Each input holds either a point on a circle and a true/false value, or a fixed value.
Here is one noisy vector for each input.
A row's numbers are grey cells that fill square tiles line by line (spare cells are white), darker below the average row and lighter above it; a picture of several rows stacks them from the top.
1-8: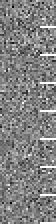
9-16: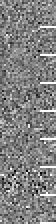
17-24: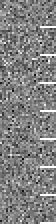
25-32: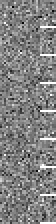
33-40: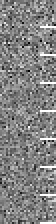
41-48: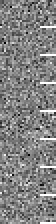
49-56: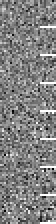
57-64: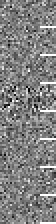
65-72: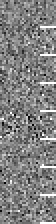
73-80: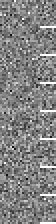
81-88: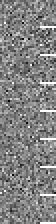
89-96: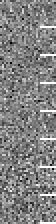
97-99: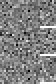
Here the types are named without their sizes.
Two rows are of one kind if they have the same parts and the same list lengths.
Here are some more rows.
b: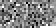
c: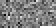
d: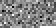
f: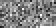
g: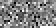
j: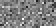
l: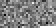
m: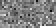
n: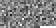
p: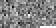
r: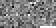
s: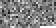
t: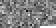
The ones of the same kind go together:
b, g
c, d, f, j, l, m, n, p, r, s, t

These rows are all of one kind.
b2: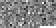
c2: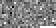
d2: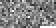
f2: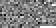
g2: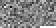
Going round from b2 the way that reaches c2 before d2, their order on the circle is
b2, f2, c2, d2, g2.
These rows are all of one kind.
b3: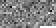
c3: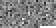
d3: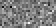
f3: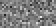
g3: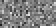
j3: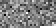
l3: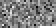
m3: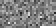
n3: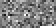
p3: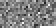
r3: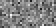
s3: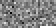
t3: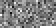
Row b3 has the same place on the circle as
d3, f3, j3 and l3.
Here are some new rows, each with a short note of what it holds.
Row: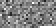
a point on a circle and a true/false value
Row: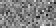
a point on a circle and a true/false value
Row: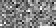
a point on a circle and a true/false value
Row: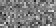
a point on a circle and a true/false value
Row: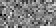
a point on a circle and a true/false value
